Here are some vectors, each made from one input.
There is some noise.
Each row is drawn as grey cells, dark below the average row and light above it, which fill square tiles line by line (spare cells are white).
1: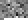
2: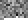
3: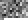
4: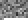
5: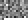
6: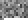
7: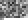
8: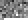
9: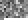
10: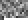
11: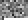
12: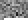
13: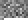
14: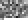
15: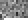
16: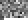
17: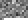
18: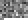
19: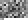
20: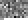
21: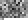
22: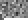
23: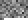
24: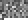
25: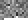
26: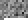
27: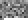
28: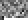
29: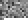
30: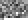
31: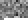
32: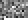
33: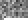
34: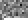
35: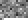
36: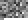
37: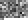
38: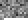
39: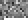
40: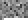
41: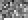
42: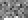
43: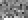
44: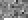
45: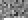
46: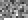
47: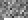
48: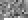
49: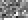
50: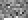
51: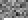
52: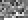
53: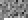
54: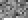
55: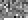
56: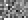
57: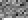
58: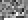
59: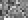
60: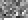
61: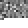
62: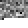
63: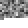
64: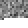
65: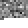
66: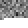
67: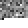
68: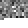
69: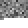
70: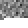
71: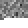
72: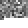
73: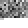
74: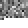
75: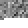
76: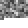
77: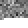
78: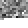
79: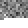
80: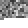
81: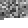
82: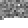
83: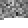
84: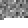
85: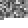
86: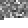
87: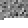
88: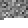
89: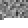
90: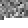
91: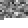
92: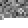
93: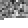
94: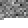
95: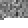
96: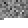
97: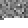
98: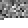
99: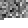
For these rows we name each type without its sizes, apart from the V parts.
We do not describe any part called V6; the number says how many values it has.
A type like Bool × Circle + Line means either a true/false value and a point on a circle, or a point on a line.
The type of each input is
Circle × Label + V6.
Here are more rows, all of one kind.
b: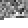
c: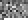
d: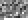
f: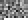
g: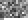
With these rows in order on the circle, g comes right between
d and f.
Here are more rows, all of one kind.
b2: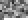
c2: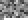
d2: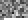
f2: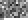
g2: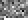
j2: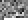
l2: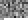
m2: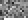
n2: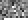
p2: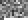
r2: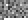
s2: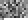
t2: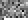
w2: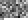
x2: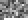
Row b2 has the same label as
c2, d2, l2 and x2.
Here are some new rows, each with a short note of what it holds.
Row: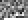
a point on a circle and a label
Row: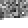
a point on a circle and a label
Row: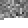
a value of V6
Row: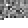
a point on a circle and a label
